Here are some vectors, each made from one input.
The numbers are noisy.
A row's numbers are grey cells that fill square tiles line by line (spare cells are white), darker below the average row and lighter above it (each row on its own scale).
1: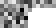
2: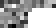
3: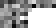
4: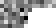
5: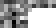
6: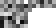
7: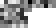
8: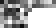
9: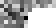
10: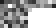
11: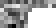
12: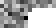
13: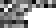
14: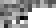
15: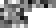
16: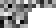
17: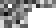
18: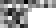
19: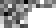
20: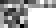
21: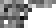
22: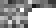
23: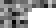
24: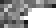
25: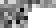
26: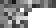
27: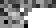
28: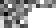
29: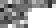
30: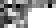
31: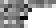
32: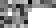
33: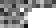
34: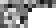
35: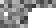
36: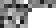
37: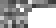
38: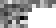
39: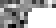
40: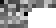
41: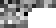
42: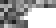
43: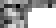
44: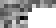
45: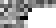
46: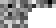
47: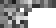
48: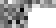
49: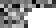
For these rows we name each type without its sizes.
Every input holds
four true/false values.
